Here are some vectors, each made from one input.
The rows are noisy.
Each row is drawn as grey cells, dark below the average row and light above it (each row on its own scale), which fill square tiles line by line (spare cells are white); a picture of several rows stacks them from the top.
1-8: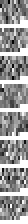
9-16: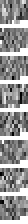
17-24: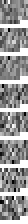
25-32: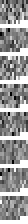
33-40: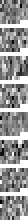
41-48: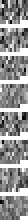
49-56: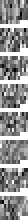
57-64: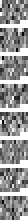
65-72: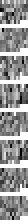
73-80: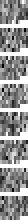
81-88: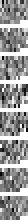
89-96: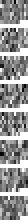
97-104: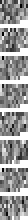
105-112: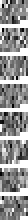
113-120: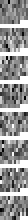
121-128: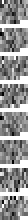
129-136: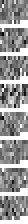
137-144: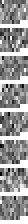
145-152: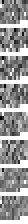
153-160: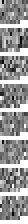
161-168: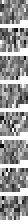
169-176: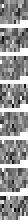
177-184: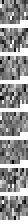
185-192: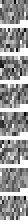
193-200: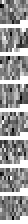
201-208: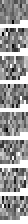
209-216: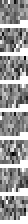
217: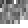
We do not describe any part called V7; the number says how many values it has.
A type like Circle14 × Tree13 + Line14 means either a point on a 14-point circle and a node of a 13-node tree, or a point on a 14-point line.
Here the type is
(Label6 + Line5) × List2(V7) + Line4.
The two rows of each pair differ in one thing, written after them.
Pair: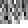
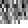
the value of V7 in item 1 of the list
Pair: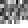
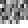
the place on the 5-point line
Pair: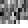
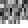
the value of V7 in item 1 of the list
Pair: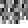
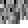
the value of V7 in item 2 of the list
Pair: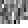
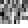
the value of V7 in item 1 of the list
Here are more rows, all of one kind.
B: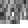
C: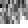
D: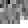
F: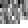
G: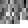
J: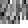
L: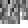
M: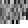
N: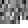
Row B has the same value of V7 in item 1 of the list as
C, G and L.
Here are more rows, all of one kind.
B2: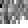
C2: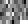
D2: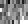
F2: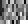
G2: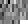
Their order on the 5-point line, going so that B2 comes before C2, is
B2, D2, G2, C2, F2.
